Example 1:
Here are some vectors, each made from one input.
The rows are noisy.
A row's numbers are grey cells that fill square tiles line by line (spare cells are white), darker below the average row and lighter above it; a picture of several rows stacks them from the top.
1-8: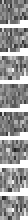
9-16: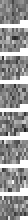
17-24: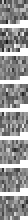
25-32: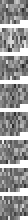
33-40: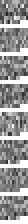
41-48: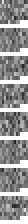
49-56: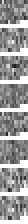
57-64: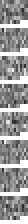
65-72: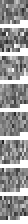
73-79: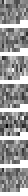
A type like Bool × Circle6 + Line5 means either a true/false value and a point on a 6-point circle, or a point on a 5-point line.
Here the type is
Tree8.
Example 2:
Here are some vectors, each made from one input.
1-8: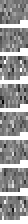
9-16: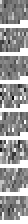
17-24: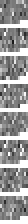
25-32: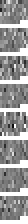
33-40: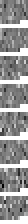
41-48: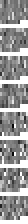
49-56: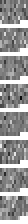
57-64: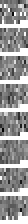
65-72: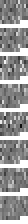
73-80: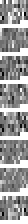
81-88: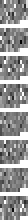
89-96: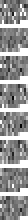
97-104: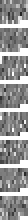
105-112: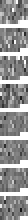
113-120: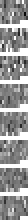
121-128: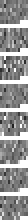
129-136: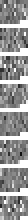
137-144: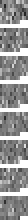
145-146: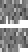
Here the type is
Bool × Bool × Bool + Unit.
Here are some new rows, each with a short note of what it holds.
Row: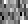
a fixed value
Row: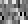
a fixed value
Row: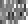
three true/false values
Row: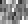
three true/false values
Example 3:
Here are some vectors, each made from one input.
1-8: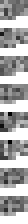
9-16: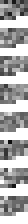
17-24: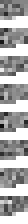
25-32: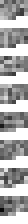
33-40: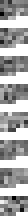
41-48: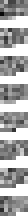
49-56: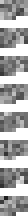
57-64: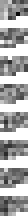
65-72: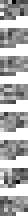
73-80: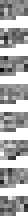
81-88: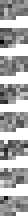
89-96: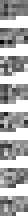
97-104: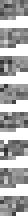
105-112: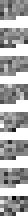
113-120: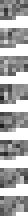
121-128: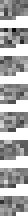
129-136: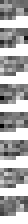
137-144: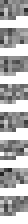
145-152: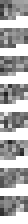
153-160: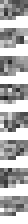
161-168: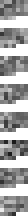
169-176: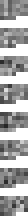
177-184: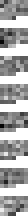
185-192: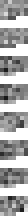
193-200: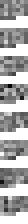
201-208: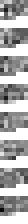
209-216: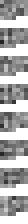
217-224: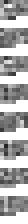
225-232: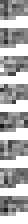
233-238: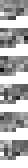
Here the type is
Bool × Bool × Bool + Unit.
